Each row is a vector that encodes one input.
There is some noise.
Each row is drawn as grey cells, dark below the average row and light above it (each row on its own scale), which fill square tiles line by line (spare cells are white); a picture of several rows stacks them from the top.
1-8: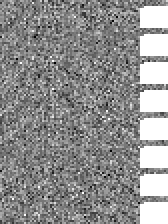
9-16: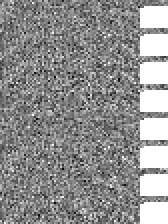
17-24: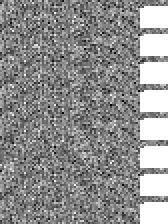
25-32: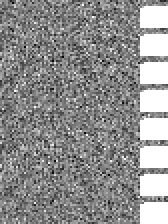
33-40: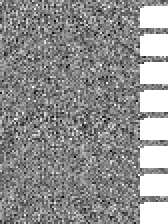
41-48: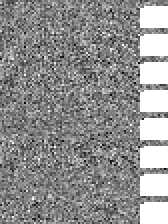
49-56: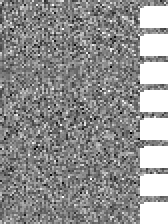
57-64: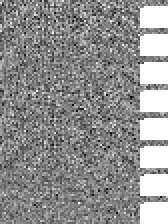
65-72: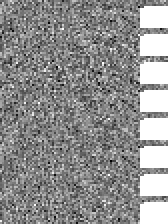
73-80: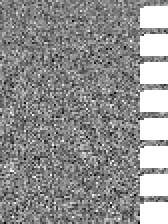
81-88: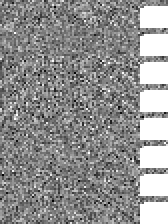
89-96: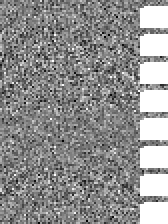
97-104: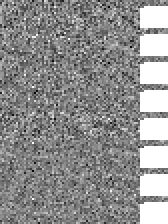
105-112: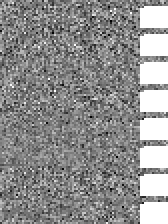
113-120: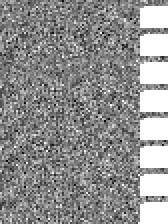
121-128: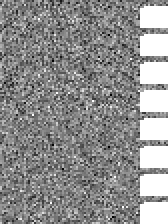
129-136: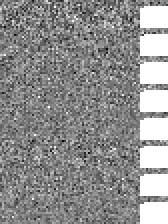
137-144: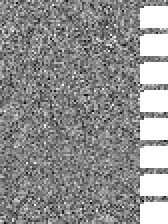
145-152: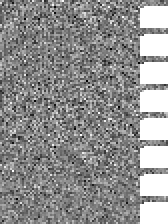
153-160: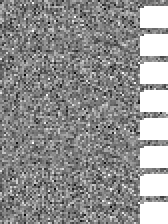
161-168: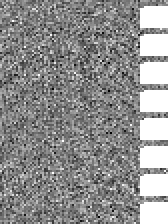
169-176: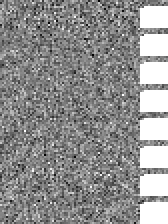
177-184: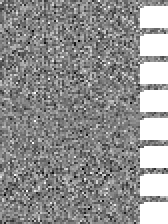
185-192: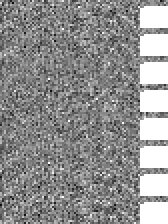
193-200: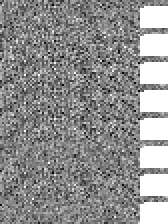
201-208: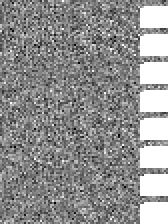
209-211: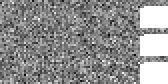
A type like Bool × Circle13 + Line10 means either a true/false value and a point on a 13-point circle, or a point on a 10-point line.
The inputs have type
Bool × (Line11 + Line12).
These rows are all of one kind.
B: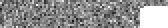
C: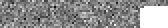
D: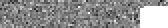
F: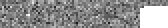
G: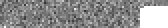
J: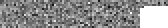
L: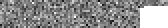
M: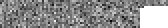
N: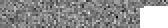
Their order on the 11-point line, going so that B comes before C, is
N, D, B, L, F, C, M, J, G.
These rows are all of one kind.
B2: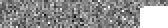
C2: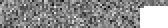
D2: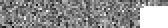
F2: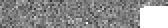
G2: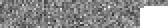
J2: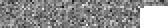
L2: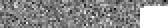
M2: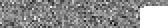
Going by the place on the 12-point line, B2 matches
D2 and M2.
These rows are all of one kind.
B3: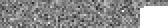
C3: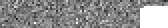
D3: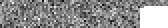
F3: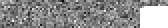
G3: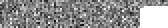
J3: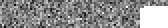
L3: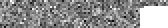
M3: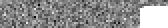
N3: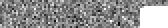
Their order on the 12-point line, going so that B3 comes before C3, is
F3, L3, J3, D3, B3, G3, N3, M3, C3.
